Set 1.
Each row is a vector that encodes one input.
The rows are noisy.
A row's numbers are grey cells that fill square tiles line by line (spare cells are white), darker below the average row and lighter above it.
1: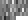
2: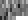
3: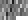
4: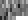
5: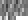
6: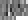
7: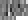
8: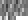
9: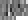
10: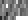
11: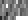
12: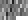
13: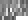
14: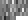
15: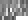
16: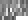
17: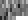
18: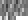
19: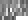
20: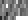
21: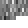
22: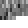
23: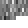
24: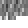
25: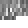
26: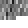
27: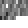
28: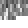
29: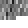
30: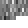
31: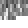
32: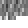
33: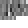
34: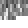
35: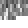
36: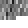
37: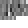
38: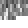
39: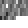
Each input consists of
three true/false values.
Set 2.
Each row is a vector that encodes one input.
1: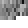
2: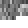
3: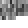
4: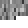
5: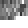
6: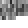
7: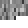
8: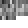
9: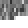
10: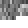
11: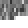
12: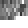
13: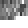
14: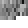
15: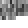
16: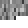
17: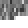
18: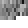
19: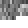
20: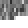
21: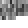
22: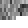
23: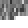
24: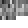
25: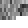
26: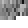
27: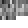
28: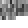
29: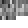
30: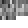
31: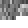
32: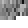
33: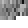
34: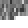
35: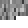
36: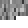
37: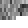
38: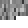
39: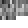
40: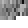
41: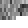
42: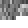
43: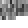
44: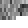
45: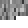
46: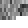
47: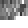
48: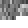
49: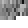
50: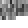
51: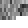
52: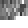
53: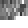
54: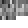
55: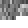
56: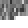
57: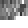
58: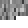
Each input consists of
three true/false values.
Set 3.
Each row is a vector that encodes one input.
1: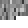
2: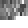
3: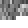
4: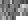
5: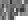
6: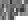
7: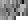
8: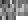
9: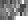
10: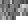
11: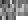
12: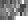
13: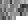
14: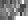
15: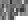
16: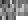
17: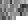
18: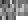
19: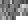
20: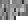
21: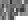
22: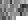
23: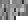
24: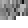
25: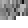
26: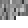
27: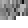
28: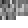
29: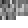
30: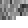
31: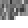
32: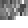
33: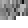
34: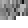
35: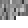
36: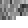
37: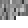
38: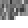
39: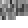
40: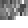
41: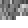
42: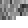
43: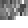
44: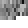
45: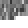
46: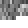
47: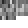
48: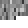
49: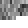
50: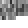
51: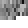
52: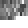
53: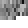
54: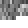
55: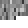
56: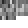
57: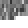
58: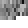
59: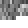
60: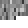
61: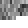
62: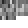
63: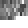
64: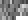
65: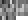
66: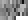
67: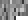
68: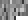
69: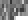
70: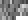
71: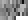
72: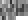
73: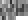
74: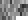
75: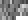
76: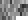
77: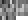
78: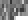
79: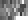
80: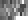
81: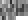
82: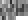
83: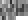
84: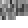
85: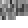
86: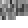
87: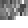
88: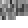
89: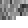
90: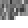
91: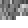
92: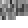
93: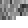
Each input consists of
three true/false values.
